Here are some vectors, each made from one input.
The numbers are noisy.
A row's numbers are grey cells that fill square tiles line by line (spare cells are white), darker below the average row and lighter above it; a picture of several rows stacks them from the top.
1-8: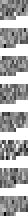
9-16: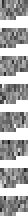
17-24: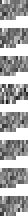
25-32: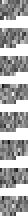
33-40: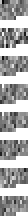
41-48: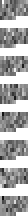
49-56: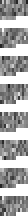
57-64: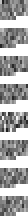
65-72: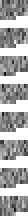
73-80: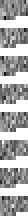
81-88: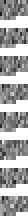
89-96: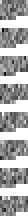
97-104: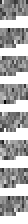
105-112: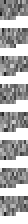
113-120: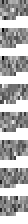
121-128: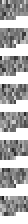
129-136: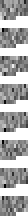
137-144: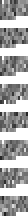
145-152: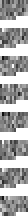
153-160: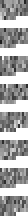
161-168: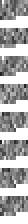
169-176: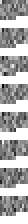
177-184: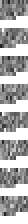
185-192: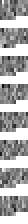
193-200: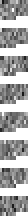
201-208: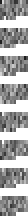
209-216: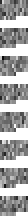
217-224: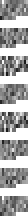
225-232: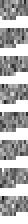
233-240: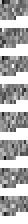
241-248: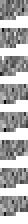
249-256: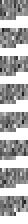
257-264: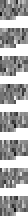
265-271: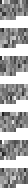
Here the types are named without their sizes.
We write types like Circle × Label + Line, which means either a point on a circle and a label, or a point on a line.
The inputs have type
List(Line).
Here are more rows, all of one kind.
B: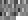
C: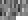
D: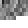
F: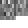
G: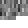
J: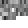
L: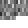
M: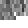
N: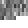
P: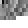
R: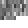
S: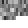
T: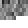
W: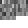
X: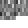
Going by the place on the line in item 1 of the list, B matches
C, G, L and X.
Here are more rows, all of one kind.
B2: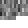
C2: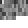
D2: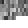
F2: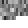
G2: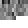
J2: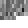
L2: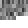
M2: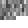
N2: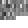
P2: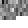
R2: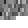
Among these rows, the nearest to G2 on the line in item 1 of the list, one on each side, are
L2 and P2.
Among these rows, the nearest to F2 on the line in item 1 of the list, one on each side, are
D2 and P2.
